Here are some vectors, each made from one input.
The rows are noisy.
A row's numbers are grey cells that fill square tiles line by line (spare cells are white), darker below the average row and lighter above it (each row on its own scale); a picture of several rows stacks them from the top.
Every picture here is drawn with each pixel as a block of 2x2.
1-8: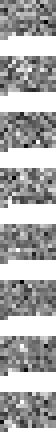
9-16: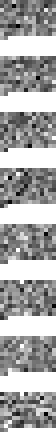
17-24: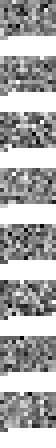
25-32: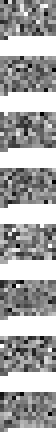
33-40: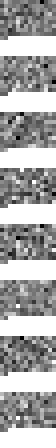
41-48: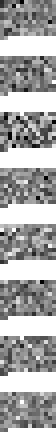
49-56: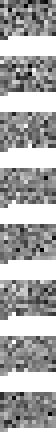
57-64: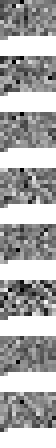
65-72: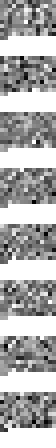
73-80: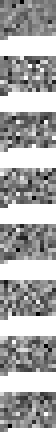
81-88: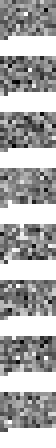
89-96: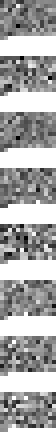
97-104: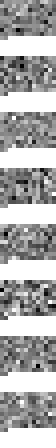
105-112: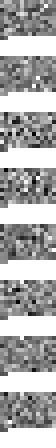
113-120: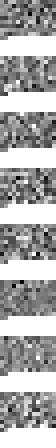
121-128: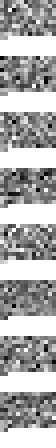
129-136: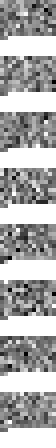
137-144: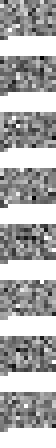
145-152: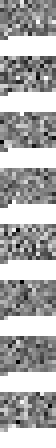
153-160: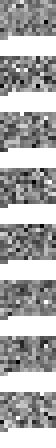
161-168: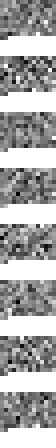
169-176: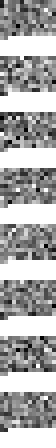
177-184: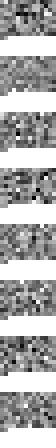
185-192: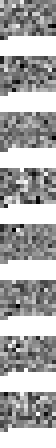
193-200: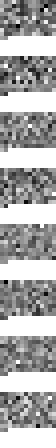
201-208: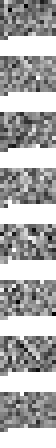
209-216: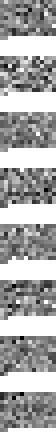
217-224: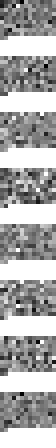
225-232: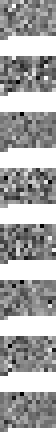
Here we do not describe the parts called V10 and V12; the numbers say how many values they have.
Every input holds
five true/false values and a value of V12, together with either a point on a 7-point line, or a value of V10.
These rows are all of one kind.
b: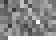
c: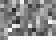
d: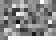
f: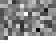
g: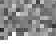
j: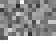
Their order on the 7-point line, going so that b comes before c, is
b, j, c, d, g, f.
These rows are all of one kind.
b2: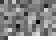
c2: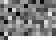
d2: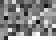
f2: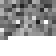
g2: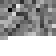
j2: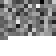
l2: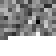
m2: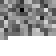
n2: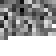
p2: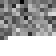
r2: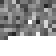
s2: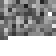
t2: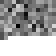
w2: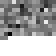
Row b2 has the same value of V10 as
d2, l2 and r2.
